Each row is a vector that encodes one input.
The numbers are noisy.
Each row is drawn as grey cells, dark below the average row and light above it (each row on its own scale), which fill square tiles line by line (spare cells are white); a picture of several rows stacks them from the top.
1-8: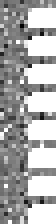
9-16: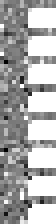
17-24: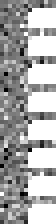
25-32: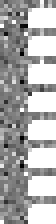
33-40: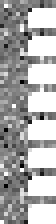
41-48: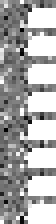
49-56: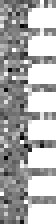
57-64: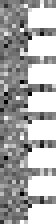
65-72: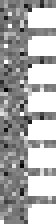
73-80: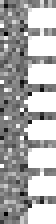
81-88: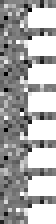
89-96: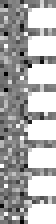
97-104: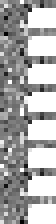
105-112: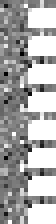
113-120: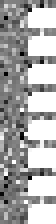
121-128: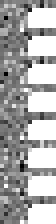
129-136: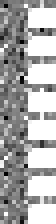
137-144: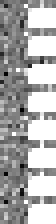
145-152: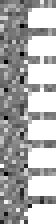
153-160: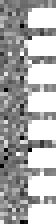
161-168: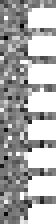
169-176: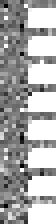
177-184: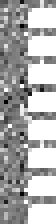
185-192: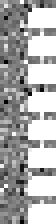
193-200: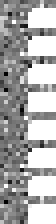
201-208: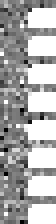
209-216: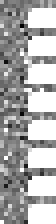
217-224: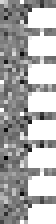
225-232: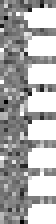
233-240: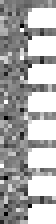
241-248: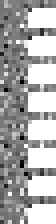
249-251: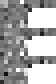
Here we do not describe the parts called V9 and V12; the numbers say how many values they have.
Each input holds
either a fixed value, or a point on a 4-point line, a point on a 6-point line and a value of V12, or a true/false value and a value of V9.
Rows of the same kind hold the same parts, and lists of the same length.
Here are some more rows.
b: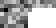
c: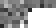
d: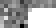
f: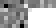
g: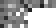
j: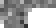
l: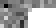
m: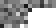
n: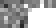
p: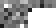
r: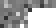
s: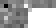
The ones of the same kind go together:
b
c, g, m, p, r
d, f, j, l, n, s

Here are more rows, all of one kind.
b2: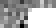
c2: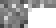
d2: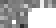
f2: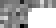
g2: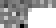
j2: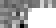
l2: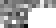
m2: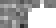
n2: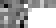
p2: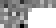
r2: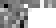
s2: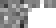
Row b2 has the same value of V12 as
g2 and p2.
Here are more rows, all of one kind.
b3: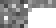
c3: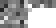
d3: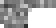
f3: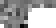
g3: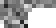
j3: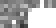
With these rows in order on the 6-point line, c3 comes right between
g3 and j3.
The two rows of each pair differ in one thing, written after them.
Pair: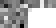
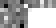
the place on the 6-point line
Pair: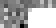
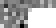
the place on the 6-point line
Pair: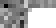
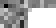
the place on the 6-point line
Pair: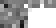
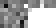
the place on the 6-point line
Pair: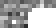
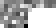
the value of V12
